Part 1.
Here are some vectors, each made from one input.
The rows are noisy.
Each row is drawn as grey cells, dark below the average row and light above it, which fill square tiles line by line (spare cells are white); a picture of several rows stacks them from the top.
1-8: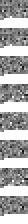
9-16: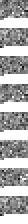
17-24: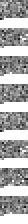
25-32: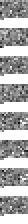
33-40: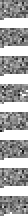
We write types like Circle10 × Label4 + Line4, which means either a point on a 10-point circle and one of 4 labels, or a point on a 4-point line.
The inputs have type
Tree7.
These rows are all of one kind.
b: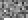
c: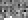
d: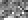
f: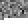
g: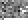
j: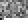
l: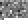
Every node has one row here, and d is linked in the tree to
c.
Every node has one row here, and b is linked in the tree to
f and j.
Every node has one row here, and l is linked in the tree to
f and g.
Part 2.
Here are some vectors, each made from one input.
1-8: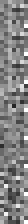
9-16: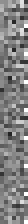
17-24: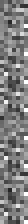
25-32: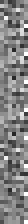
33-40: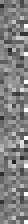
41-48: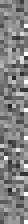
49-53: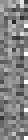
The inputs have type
Line6.
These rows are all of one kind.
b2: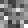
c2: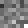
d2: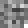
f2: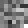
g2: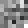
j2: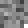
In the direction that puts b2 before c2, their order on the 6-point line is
b2, f2, c2, j2, d2, g2.
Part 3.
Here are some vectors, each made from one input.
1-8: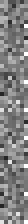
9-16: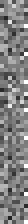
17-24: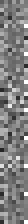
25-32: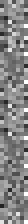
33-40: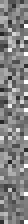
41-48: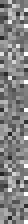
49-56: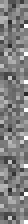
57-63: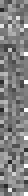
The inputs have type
Line9.
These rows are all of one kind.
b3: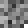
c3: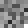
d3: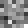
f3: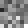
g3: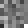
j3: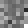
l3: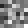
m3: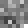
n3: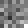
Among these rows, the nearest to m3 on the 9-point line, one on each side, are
d3 and n3.
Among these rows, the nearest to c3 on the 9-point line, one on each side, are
f3 and j3.
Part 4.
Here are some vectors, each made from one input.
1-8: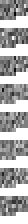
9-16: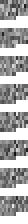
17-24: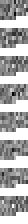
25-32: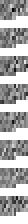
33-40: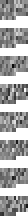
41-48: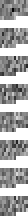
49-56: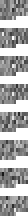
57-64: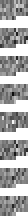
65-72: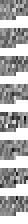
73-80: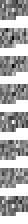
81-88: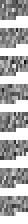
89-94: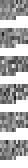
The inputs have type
Line15.
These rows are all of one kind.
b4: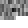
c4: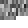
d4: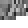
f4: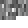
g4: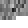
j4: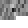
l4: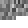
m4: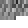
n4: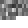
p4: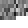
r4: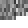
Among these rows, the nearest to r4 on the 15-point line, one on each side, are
d4 and l4.
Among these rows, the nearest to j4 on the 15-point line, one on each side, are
b4 and g4.
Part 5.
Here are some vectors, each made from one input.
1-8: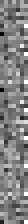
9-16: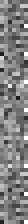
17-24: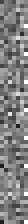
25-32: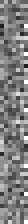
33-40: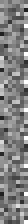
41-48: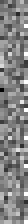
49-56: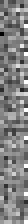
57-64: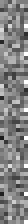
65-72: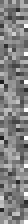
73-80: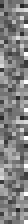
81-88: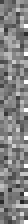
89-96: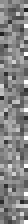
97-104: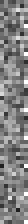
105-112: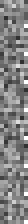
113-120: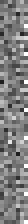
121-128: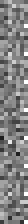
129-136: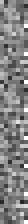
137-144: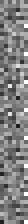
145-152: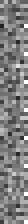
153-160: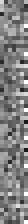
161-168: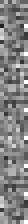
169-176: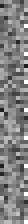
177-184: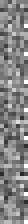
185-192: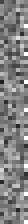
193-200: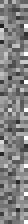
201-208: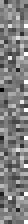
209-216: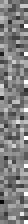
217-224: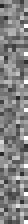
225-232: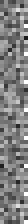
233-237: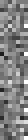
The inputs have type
Line20.
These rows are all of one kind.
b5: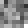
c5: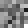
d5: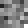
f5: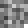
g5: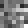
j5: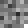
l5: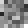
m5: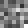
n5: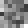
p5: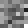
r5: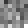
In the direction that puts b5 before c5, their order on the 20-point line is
n5, l5, b5, r5, c5, p5, f5, d5, g5, m5, j5.
